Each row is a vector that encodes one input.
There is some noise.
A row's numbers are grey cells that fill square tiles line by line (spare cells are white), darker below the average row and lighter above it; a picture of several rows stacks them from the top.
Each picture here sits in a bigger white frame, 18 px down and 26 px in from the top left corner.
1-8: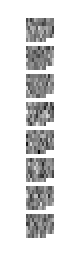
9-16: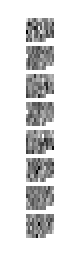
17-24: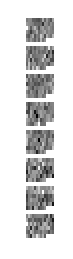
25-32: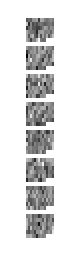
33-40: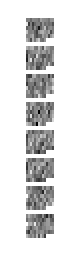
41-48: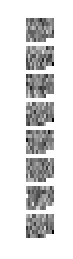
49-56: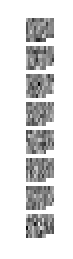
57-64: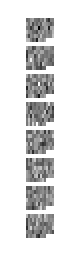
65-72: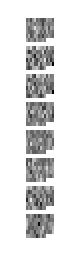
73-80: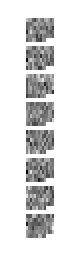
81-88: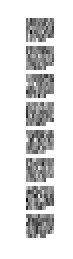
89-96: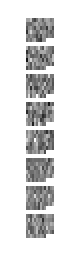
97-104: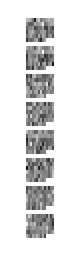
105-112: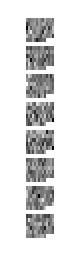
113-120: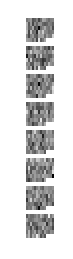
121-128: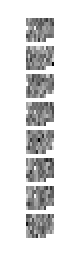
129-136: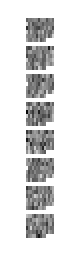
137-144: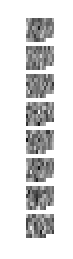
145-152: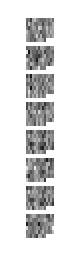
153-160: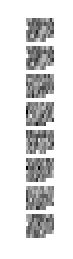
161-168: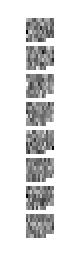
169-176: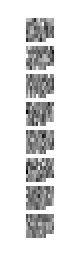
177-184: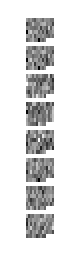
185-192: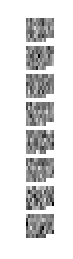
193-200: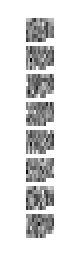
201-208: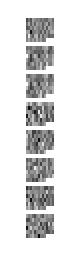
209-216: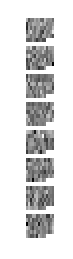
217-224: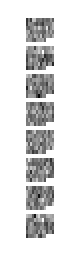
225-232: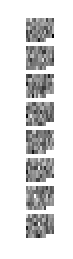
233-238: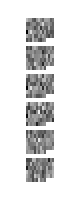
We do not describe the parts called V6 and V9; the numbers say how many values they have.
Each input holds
a point on a 7-point line, together with either three true/false values and a value of V9, or a value of V6.
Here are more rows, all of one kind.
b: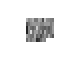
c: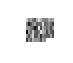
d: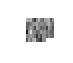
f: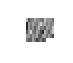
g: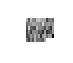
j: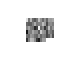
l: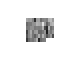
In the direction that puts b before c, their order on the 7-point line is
g, b, f, l, j, d, c.
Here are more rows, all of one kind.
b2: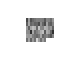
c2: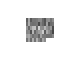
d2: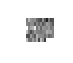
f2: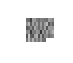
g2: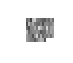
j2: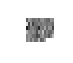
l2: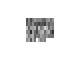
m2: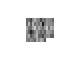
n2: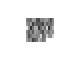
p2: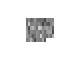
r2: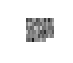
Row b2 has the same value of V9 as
c2, g2, l2 and p2.
